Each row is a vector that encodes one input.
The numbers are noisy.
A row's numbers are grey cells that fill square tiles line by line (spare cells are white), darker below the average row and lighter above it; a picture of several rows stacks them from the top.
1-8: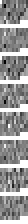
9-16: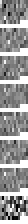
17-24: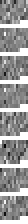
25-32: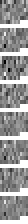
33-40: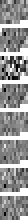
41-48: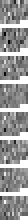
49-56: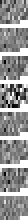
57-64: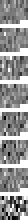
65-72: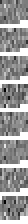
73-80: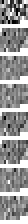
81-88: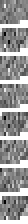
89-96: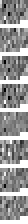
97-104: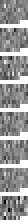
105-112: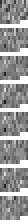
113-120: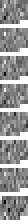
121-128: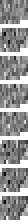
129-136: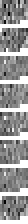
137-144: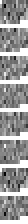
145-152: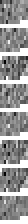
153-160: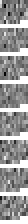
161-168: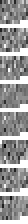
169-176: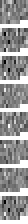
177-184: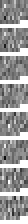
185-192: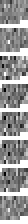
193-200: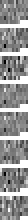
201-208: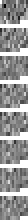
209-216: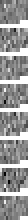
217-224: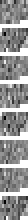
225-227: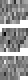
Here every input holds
a list of up to three points on a 5-point line.
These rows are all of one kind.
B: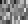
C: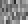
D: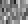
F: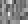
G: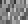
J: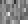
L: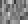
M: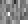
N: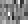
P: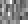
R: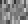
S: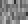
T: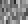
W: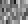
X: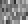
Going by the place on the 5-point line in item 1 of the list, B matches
F, L, P and R.
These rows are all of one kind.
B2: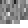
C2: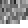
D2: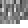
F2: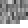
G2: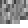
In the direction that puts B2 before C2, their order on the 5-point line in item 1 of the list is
D2, G2, B2, F2, C2.
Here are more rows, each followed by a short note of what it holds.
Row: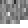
a list of two items
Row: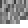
a list of two items
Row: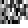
the empty list
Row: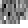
a list of one item
